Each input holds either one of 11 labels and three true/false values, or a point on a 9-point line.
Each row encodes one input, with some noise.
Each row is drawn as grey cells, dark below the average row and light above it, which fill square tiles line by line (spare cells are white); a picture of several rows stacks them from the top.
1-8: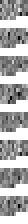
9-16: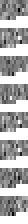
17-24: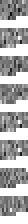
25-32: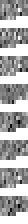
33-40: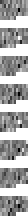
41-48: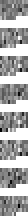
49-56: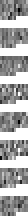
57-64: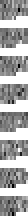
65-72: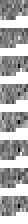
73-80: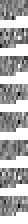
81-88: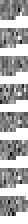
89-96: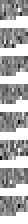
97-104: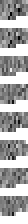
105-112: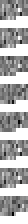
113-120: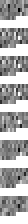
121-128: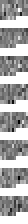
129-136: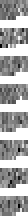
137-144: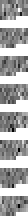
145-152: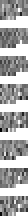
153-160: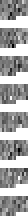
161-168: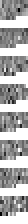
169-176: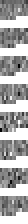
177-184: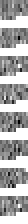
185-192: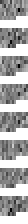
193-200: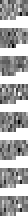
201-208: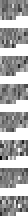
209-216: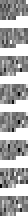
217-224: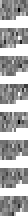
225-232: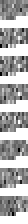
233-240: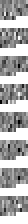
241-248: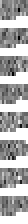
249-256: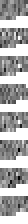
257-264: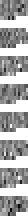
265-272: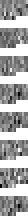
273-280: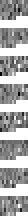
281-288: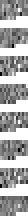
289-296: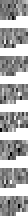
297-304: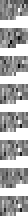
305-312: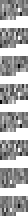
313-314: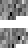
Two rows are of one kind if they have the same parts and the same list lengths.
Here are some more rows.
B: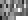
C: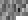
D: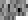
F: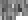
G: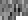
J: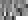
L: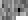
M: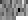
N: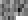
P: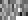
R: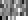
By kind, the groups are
B, P, R
C, D, F, G, J, L, M, N

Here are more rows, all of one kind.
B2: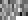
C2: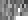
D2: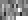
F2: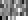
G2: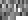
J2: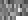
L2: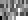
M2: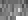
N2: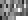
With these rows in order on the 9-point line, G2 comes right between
D2 and N2.
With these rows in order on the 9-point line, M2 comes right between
C2 and J2.
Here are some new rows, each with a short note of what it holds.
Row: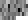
one of 11 labels and three true/false values
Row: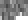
one of 11 labels and three true/false values
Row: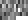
a point on a 9-point line
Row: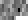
one of 11 labels and three true/false values
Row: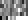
a point on a 9-point line
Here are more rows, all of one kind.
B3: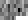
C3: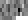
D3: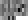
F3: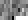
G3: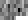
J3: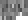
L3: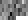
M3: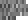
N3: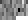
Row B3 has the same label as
C3 and G3.
